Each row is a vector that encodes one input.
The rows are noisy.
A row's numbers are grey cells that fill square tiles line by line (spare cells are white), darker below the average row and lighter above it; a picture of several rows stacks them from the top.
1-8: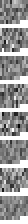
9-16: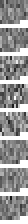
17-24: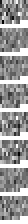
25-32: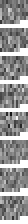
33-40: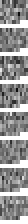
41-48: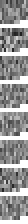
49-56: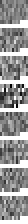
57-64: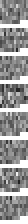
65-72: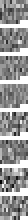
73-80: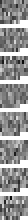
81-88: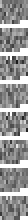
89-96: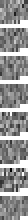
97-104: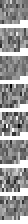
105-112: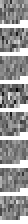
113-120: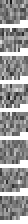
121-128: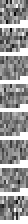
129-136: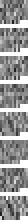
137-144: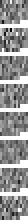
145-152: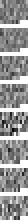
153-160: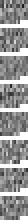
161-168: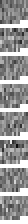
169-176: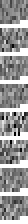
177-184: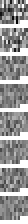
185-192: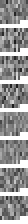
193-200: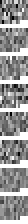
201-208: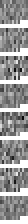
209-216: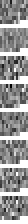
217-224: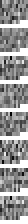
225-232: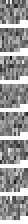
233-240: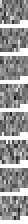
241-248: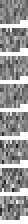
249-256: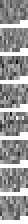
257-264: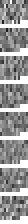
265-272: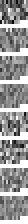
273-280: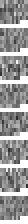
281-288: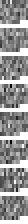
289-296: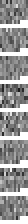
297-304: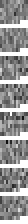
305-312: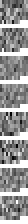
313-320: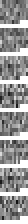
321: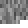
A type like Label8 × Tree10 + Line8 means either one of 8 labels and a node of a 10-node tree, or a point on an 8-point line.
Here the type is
Bool × Line10 + Line5 × (Tree10 + Unit).
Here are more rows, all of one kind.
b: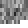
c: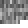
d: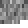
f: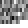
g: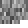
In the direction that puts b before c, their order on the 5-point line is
b, c, d, f, g.
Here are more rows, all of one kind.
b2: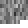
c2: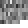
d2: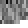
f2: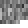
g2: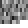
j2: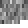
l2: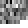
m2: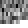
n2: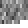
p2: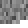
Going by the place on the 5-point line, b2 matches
g2, m2, n2 and p2.
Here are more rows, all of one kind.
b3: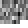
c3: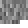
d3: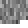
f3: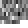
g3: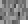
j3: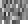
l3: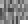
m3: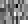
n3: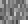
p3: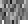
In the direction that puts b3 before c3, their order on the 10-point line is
g3, b3, p3, f3, l3, j3, c3, m3, n3, d3.
